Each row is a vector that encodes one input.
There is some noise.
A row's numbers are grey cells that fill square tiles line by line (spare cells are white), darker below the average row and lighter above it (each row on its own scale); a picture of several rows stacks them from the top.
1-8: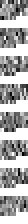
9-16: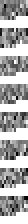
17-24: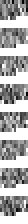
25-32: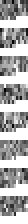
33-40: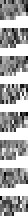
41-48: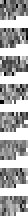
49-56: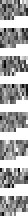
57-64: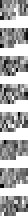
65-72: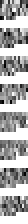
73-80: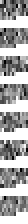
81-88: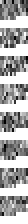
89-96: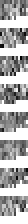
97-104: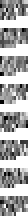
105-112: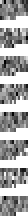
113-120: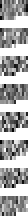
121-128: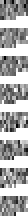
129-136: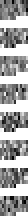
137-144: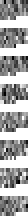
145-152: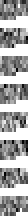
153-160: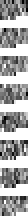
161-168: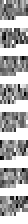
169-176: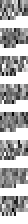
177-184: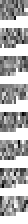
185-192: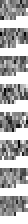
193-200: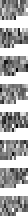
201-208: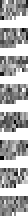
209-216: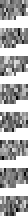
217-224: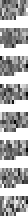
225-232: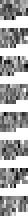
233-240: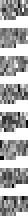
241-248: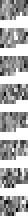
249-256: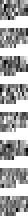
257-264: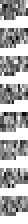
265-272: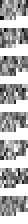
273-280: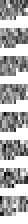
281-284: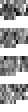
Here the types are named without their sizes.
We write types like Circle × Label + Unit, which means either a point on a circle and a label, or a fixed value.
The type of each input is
(Bool × Bool × Bool + Unit) × Label + Line × Line.
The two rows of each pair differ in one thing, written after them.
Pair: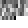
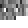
the label
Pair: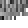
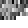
one of the three true/false values
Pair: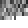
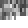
the label
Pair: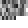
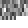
one of the three true/false values
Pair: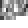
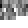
the label
